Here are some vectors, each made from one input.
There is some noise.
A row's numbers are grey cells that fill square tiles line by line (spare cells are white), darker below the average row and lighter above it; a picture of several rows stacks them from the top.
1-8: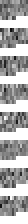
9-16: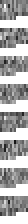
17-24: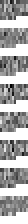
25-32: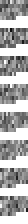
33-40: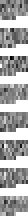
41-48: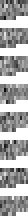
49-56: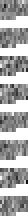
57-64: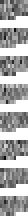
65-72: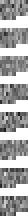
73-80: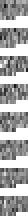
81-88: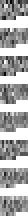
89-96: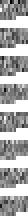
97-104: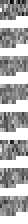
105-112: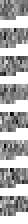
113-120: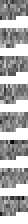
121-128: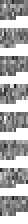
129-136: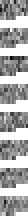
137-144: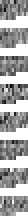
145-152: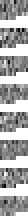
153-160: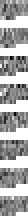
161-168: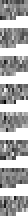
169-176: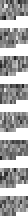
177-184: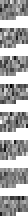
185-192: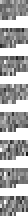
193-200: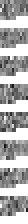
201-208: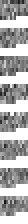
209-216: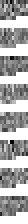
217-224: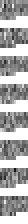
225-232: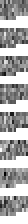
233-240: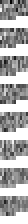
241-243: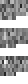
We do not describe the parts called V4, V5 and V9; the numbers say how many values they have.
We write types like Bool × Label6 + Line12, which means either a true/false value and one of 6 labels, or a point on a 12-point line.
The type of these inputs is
(Line7 × V4 × V5 + Line8 × V9) × Tree10.
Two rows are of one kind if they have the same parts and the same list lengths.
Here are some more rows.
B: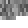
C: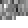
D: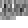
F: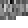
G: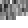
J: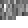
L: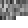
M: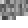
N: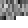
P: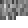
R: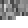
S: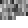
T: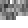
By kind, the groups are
B, D, G, M, T
C, F, J, L, N, P, R, S

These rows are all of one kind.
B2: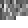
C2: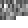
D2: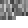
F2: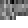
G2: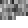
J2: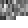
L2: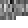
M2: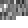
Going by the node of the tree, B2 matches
C2 and J2.
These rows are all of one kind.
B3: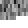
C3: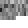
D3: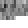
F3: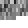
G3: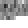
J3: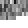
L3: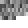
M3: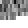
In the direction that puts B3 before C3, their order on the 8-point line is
L3, M3, B3, C3, D3, G3, F3, J3.
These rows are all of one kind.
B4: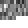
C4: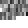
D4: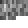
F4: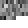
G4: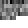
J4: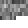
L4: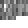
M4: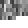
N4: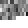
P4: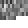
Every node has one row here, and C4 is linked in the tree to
B4 and N4.
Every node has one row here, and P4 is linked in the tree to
F4 and L4.
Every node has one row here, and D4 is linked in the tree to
J4 and L4.
